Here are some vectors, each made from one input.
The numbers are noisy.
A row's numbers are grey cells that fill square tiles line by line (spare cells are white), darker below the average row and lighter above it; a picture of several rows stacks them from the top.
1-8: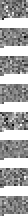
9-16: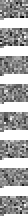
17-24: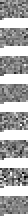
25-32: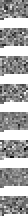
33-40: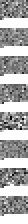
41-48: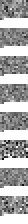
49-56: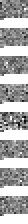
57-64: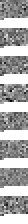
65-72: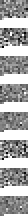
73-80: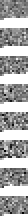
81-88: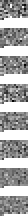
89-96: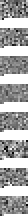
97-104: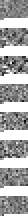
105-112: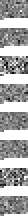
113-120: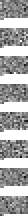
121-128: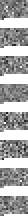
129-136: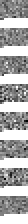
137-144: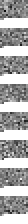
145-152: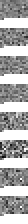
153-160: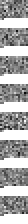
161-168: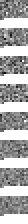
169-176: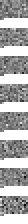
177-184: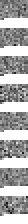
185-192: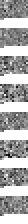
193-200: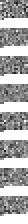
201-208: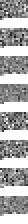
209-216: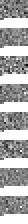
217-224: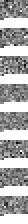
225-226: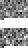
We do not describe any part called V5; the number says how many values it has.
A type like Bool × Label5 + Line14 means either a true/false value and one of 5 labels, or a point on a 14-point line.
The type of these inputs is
Label11 + Line10 × V5.
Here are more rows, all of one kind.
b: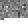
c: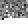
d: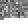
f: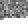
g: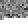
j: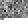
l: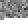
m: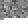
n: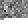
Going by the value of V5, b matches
c, d and n.
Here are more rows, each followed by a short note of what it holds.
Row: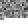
a point on a 10-point line and a value of V5
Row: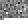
one of 11 labels
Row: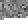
a point on a 10-point line and a value of V5
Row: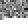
a point on a 10-point line and a value of V5
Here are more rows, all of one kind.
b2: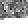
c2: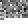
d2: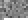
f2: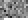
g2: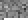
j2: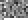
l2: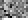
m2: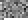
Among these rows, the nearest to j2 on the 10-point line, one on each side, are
d2 and g2.
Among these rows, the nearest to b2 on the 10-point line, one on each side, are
l2 and m2.
